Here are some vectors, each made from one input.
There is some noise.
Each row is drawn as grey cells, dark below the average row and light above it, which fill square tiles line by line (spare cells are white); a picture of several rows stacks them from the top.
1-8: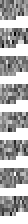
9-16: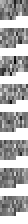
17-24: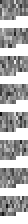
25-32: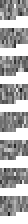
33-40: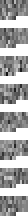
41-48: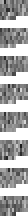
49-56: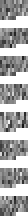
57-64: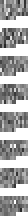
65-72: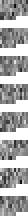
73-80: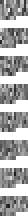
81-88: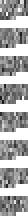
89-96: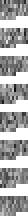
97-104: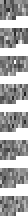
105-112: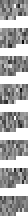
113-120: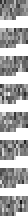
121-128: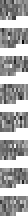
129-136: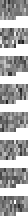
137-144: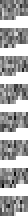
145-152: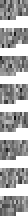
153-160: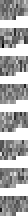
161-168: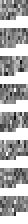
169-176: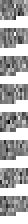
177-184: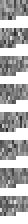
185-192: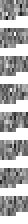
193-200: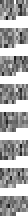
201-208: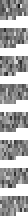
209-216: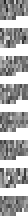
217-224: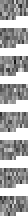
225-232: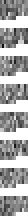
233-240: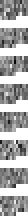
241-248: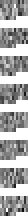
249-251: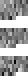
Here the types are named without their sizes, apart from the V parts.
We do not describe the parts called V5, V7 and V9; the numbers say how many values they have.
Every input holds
either a value of V5, a value of V7 and a value of V9, or a list of points on a line.
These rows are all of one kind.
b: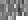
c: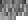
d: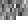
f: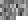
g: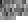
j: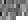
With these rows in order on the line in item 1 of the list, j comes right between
c and g.
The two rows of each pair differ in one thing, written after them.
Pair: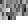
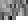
the value of V7
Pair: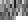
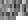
the value of V5
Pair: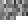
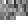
the value of V7
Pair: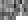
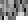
the value of V7
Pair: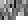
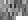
the value of V7
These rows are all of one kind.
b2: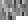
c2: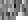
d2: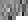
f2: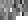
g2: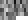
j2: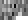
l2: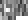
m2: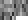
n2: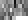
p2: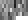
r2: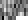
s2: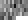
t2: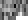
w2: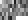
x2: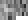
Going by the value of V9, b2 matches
d2, l2, w2 and x2.
